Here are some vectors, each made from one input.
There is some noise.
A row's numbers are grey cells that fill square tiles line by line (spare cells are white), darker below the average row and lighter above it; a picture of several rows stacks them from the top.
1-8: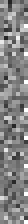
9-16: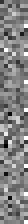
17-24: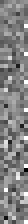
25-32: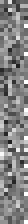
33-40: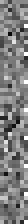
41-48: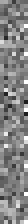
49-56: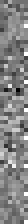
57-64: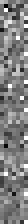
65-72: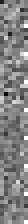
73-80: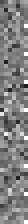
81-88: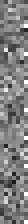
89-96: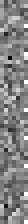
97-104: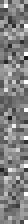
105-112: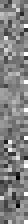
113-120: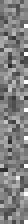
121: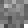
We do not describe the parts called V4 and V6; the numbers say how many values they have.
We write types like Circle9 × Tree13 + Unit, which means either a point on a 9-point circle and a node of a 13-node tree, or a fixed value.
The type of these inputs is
Bool × Bool × Bool × Bool × (Circle5 + Unit) × V4 × V6.
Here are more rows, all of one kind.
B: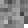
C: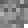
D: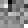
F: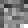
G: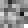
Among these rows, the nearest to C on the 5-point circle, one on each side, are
D and G.
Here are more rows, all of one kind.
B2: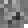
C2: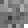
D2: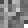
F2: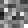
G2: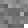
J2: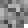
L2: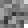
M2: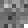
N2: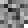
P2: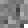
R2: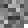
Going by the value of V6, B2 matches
G2 and N2.
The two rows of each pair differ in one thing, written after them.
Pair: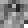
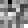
one of the four true/false values
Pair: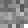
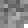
the value of V6
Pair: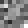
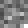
one of the four true/false values
